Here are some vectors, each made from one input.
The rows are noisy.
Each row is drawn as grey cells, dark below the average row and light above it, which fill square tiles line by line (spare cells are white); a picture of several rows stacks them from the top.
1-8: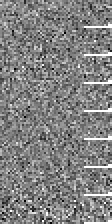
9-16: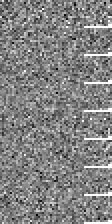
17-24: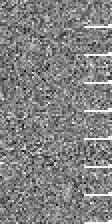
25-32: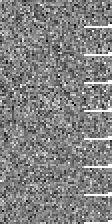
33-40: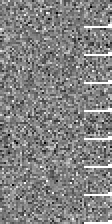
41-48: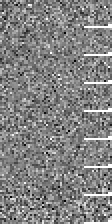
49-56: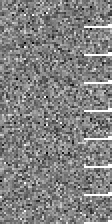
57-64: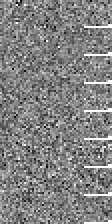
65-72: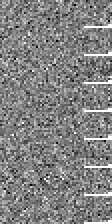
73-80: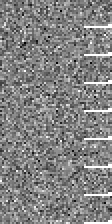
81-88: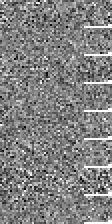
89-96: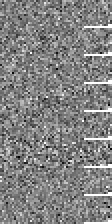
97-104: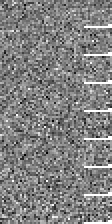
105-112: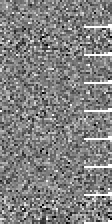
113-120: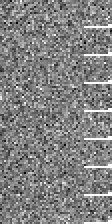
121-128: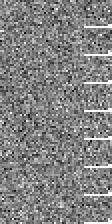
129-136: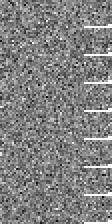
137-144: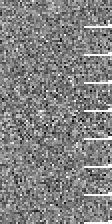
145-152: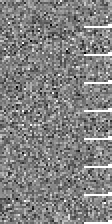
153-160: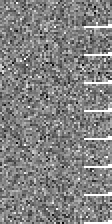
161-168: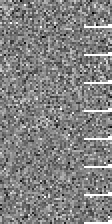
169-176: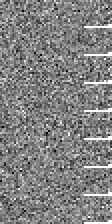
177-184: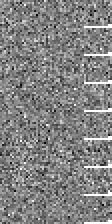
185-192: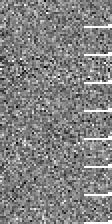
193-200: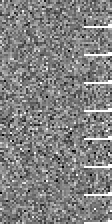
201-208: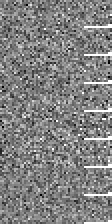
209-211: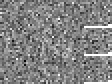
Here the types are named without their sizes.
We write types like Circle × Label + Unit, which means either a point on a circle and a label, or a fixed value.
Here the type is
Circle × Circle × (Circle + Unit) × Line.
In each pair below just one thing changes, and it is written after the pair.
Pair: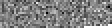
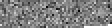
the place on the line
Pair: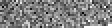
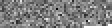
the place on the line
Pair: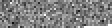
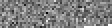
the place on the line
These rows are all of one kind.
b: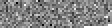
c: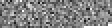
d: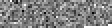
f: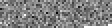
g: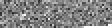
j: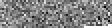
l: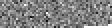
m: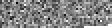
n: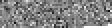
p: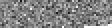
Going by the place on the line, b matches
g and n.
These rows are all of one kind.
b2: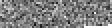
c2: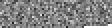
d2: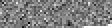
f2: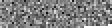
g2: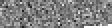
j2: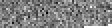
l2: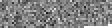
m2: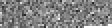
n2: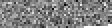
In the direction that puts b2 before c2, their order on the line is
b2, f2, l2, j2, m2, d2, g2, n2, c2.
